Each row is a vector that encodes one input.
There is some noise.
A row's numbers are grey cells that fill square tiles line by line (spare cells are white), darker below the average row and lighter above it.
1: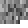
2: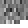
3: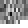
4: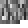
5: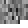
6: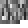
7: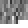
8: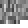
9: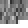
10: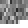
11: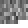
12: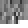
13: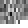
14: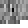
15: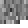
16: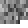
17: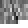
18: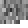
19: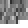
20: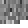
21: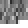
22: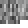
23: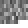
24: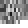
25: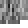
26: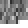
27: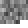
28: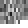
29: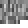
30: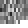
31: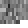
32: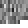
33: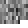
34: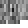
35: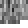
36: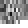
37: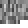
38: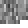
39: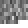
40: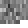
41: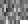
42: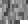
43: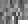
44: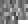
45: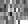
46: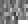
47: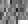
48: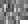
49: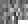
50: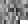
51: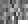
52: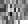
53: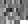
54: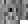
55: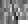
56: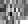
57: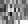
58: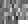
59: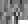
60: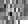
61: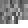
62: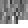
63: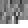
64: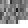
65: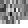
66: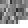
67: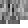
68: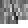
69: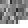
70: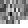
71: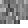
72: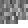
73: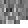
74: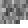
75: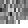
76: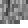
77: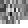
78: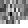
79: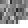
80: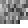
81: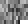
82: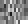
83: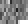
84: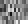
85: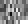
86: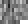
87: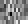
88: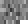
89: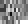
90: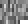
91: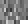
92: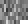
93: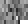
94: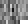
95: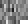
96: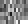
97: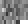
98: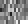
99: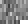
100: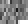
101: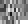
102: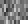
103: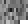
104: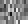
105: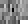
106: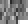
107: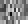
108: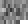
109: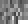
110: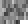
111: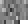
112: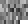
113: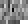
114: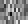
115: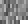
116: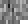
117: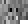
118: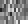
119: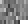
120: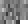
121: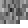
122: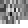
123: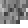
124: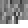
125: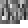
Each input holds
either a point on a 6-point line, or a list of up to two points on a 10-point line.
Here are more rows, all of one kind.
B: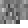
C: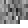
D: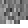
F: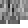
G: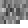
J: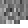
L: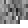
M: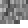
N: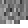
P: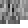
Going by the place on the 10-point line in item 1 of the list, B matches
D, J and N.
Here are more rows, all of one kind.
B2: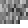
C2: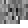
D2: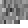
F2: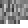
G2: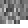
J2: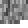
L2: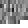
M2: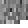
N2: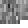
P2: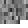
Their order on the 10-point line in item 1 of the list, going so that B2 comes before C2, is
B2, C2, P2, D2, M2, G2, J2, N2, F2, L2.
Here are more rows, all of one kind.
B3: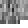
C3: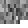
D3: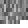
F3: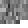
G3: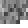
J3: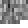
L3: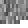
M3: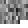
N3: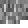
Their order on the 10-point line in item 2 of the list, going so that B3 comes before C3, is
N3, D3, M3, L3, B3, F3, C3, J3, G3.
